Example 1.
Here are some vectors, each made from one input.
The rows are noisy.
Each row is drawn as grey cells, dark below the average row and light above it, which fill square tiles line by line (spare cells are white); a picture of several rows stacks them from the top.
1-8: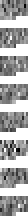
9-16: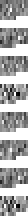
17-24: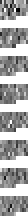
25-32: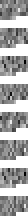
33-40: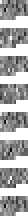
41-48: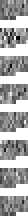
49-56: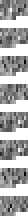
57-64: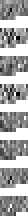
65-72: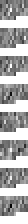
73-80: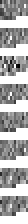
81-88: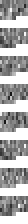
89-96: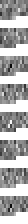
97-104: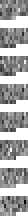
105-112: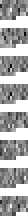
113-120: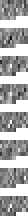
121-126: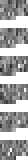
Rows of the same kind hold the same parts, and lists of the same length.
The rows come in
2 kinds.
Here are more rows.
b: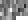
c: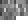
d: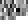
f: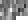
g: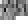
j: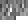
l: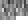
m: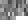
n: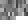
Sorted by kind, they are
b, c, f, g, j, l, m, n
d

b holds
four true/false values.
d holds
a fixed value.
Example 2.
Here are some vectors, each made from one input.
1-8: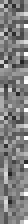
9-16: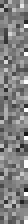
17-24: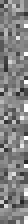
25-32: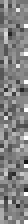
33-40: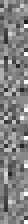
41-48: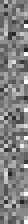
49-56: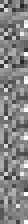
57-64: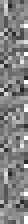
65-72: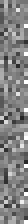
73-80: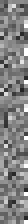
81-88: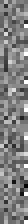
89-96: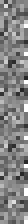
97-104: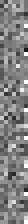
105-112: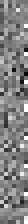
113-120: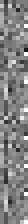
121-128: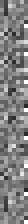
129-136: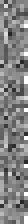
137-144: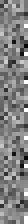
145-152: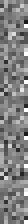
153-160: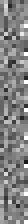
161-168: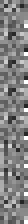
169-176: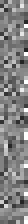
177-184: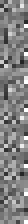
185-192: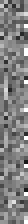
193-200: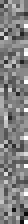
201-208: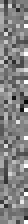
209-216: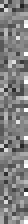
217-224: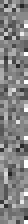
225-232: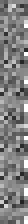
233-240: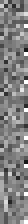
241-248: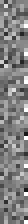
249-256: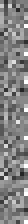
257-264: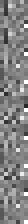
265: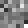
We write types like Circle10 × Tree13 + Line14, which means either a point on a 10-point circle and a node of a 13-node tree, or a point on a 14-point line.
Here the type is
Bool × Bool × Bool × Bool + Unit.
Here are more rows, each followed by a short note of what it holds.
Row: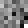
a fixed value
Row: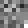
four true/false values
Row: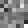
four true/false values
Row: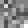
four true/false values
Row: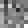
four true/false values
